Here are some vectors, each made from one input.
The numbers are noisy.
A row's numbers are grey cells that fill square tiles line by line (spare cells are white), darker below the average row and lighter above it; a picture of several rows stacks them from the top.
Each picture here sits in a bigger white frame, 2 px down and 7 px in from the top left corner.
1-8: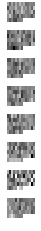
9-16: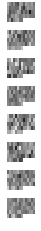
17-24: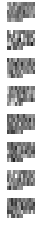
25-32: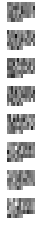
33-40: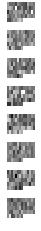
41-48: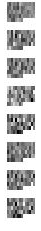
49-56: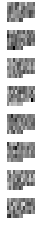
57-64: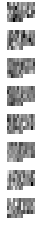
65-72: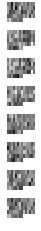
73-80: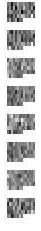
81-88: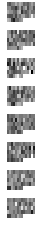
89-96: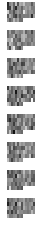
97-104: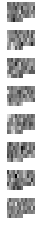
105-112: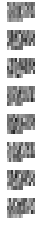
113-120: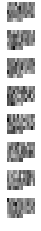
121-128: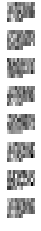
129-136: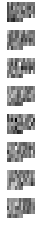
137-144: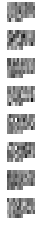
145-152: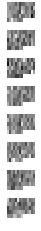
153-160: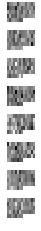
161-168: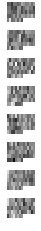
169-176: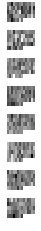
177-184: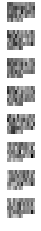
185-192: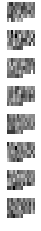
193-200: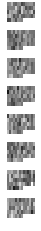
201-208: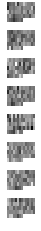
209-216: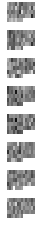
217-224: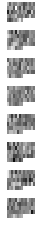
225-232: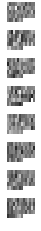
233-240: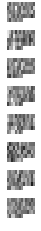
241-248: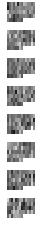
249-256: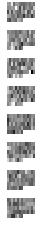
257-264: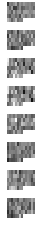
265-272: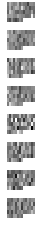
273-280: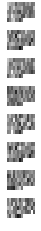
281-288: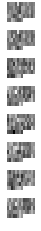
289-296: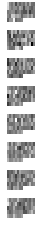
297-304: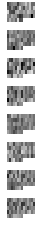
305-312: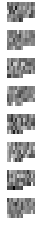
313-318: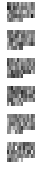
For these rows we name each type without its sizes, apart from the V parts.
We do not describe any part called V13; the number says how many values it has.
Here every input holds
a point on a line, a true/false value and a value of V13.
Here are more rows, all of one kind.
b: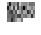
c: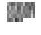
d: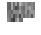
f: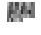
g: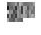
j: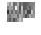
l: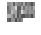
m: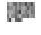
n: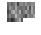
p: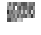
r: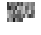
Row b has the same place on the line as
c and l.
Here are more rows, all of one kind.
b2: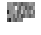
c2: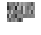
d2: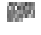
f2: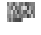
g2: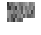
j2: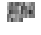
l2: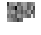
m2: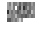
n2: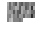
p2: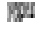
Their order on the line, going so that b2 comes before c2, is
m2, b2, d2, f2, l2, c2, g2, n2, p2, j2.
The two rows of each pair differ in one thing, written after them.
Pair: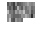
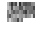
the true/false value
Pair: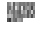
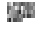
the value of V13
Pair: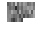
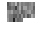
the value of V13
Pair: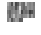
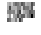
the true/false value
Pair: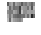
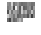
the place on the line
